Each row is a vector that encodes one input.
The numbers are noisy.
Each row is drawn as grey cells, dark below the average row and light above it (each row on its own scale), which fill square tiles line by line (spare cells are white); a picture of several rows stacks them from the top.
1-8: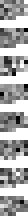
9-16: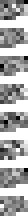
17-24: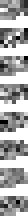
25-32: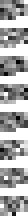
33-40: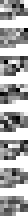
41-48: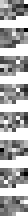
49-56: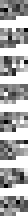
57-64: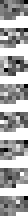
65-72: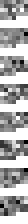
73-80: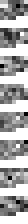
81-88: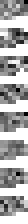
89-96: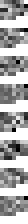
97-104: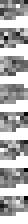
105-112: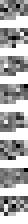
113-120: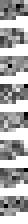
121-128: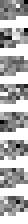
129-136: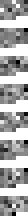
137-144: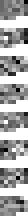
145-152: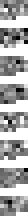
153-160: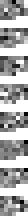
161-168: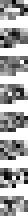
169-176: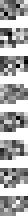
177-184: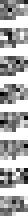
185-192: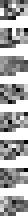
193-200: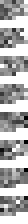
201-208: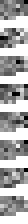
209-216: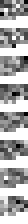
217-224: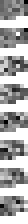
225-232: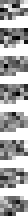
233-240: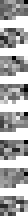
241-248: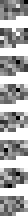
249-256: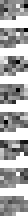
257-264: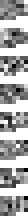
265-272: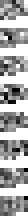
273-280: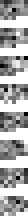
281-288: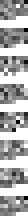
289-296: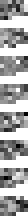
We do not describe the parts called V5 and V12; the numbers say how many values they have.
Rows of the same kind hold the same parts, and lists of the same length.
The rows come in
2 kinds.
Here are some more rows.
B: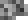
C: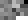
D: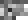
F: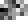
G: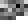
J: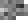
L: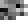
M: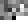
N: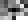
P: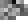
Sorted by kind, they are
B, F, G, J, L, P
C, D, M, N

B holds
one of 10 labels, a point on an 8-point line and a value of V12.
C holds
one of 10 labels, a point on an 8-point line, a point on an 11-point line and a value of V5.
